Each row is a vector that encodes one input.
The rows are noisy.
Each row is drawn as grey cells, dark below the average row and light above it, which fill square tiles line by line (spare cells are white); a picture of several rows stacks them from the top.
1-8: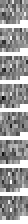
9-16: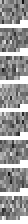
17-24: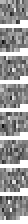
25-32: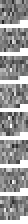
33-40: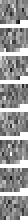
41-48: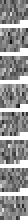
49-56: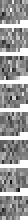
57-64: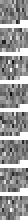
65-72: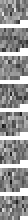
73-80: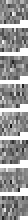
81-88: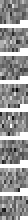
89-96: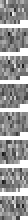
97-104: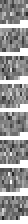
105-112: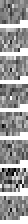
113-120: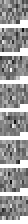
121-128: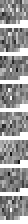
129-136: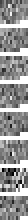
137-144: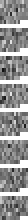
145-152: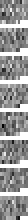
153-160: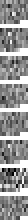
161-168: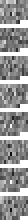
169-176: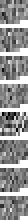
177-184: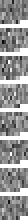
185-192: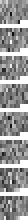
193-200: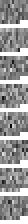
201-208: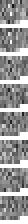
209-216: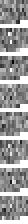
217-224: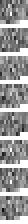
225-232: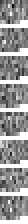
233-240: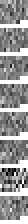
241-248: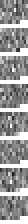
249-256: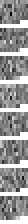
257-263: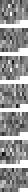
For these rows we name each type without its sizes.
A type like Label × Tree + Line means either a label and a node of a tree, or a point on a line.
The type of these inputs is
List(Line).
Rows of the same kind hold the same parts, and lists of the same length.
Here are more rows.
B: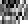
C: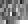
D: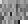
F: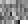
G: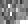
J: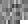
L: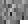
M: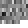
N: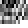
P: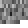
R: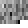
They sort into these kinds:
B, N
C, G, M
D, F, J, R
L, P

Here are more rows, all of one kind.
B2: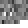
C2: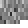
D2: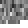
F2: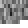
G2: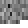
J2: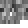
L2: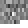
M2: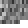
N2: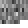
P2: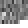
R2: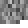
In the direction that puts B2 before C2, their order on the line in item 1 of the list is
D2, J2, B2, P2, M2, N2, F2, R2, G2, C2, L2.
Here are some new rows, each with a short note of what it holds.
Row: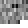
a list of two items
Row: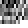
the empty list
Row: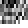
the empty list
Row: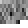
a list of two items
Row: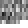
a list of one item
